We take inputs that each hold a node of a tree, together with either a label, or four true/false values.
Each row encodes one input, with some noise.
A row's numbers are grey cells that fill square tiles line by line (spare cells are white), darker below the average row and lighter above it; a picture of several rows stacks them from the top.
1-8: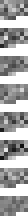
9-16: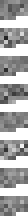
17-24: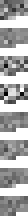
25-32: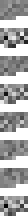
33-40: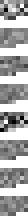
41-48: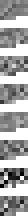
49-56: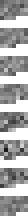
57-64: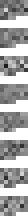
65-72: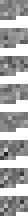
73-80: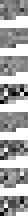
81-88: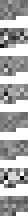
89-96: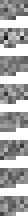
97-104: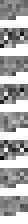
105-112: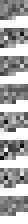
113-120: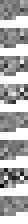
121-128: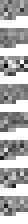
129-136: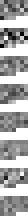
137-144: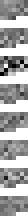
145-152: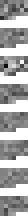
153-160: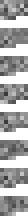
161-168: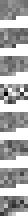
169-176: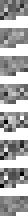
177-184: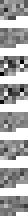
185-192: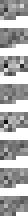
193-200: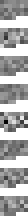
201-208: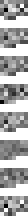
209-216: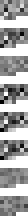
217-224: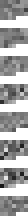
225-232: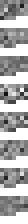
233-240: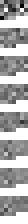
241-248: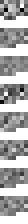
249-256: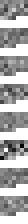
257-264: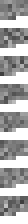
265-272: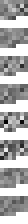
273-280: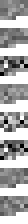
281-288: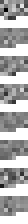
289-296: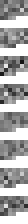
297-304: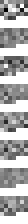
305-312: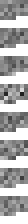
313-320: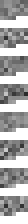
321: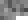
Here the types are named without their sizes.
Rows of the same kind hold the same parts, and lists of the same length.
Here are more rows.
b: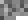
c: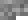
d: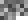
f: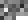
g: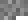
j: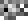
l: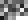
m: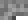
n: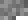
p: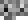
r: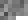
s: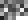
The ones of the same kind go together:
b, d, l, p, s
c, f, g, j, m, n, r

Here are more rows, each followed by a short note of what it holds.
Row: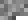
a label and a node of a tree
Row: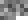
a node of a tree and four true/false values
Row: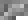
a node of a tree and four true/false values
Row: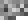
a label and a node of a tree
